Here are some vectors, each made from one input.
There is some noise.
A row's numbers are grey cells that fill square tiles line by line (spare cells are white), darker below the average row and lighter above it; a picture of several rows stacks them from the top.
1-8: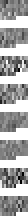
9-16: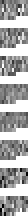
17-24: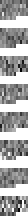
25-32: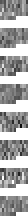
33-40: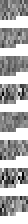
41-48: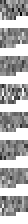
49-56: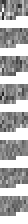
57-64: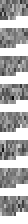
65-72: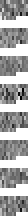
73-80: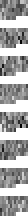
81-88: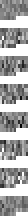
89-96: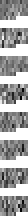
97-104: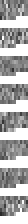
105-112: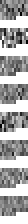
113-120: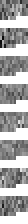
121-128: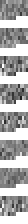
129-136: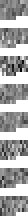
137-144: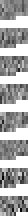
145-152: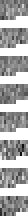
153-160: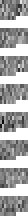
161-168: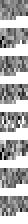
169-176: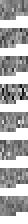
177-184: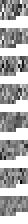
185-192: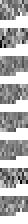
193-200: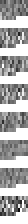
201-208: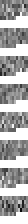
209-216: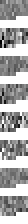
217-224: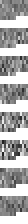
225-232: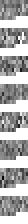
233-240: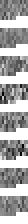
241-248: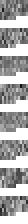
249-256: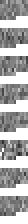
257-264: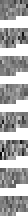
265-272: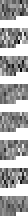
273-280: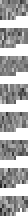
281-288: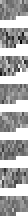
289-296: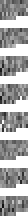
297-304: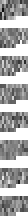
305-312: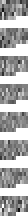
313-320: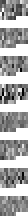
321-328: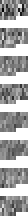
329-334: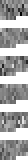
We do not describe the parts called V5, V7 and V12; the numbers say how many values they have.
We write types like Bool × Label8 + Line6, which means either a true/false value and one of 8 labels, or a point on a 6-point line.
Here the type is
List3(Circle9) + Tree8 × V5 + V7 × V12.
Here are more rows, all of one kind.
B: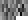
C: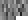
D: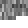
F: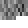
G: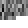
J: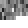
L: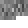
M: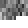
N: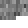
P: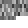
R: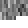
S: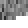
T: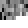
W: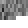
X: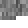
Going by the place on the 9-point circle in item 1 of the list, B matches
C, S, W and X.
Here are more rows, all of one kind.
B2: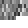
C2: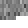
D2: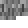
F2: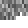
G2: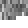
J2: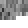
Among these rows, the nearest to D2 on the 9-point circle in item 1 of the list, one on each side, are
B2 and J2.
